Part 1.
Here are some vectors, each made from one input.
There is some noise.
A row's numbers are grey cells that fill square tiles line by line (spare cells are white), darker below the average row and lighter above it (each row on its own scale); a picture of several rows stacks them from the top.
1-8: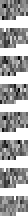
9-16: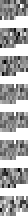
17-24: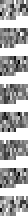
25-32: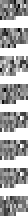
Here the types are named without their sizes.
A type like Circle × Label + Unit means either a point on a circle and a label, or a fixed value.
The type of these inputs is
Tree.
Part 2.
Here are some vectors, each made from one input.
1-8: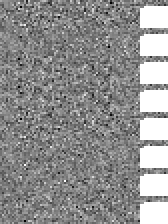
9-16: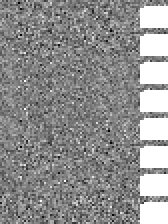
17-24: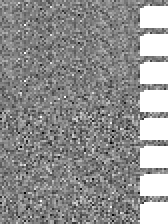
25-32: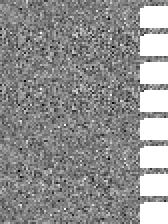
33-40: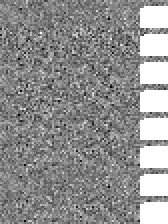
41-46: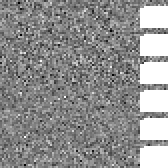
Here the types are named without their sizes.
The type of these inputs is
Circle + Unit.
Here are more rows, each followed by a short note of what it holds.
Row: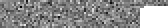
a point on a circle
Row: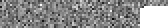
a fixed value
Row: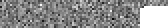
a fixed value
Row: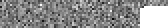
a fixed value
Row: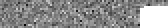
a point on a circle
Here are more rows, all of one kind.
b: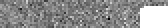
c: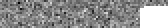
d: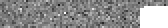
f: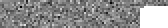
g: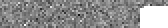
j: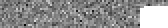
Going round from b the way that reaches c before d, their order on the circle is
b, c, j, d, f, g.
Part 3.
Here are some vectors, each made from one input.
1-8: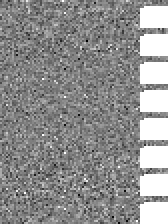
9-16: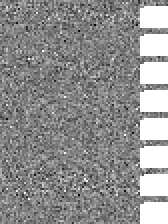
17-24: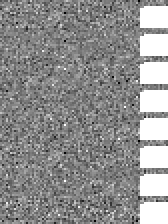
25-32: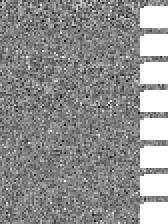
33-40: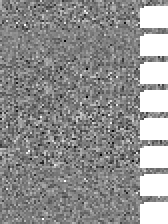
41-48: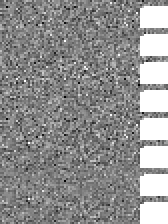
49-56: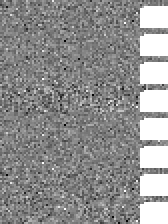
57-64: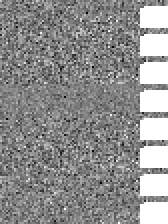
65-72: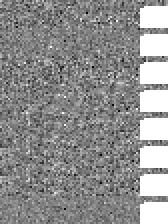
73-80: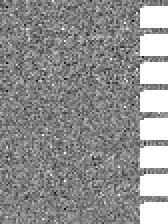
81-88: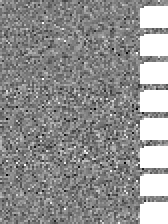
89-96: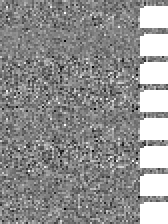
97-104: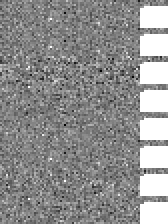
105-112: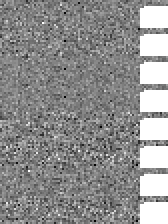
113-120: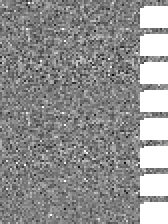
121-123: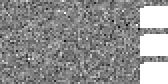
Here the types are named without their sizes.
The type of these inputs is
Circle + Unit.
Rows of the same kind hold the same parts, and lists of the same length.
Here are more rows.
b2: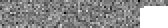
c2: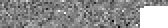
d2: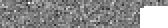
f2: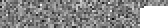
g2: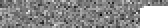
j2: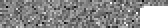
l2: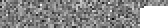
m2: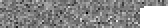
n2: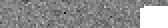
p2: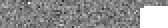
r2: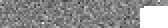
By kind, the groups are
b2, c2, d2, g2, j2, m2, n2, p2, r2
f2, l2

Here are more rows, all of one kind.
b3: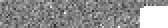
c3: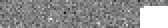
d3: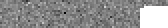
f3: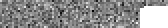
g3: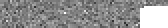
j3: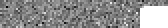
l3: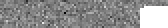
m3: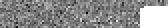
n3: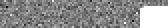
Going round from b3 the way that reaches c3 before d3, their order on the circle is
b3, c3, j3, n3, g3, l3, d3, m3, f3.
